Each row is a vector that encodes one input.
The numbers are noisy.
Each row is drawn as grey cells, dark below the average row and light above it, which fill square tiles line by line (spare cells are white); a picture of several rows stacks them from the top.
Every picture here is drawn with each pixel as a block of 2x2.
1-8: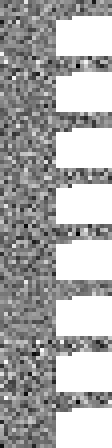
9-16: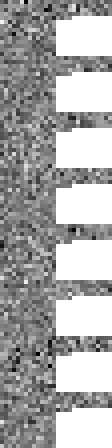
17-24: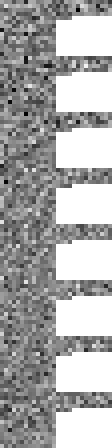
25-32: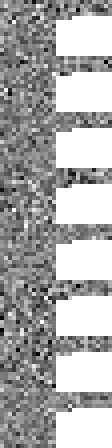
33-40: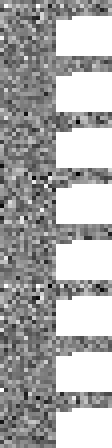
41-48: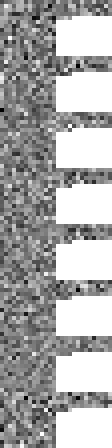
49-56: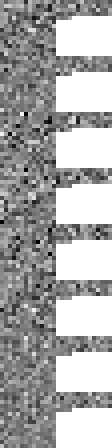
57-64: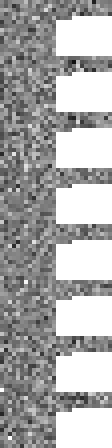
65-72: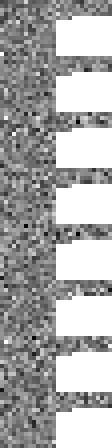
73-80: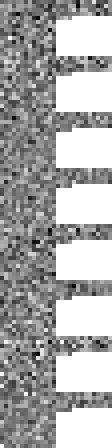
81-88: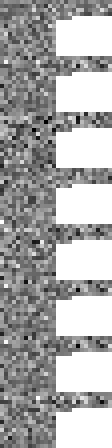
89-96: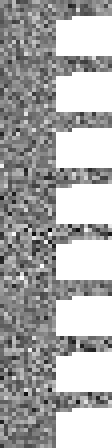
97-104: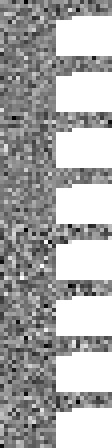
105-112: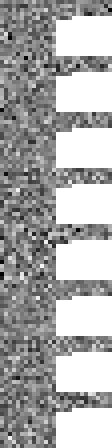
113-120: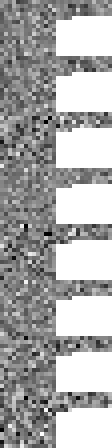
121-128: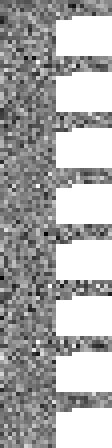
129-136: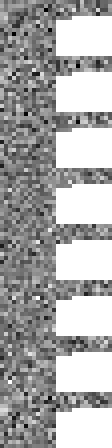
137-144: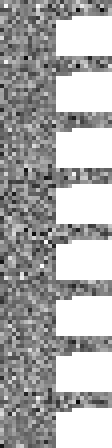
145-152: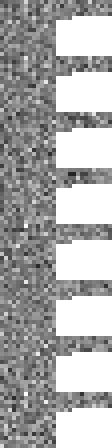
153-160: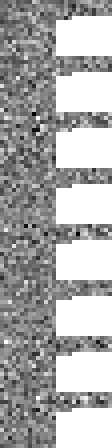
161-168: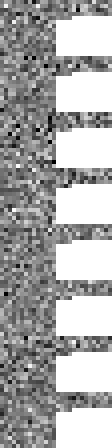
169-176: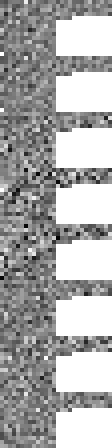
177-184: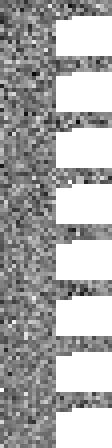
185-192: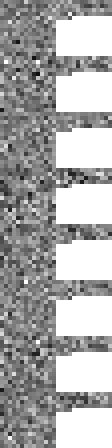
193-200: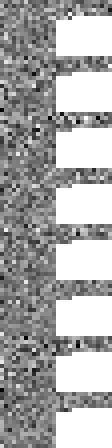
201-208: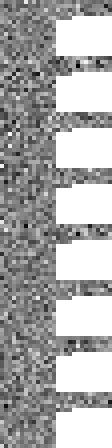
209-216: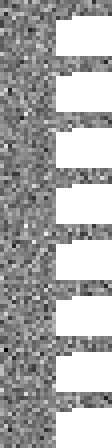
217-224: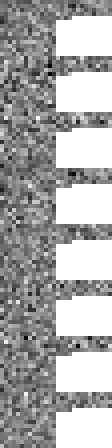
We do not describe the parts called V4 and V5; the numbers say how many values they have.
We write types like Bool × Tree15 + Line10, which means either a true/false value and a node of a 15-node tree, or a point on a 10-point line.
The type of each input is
(Line9 + V5) × V4 + List3(Line8).
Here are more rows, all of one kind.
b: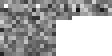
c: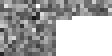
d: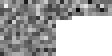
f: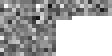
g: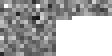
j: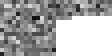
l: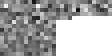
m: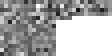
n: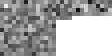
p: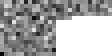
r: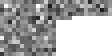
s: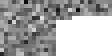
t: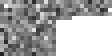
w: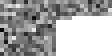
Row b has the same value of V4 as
d, l and n.
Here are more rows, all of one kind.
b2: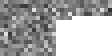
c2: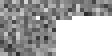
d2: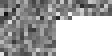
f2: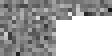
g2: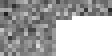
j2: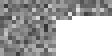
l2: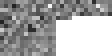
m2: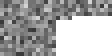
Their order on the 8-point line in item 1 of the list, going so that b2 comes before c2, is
d2, g2, l2, m2, j2, b2, c2, f2.
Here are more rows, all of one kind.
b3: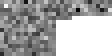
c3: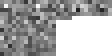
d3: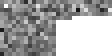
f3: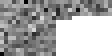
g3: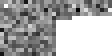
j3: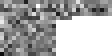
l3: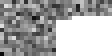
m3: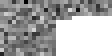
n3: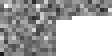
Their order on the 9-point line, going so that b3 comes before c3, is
l3, m3, f3, g3, b3, n3, d3, c3, j3.
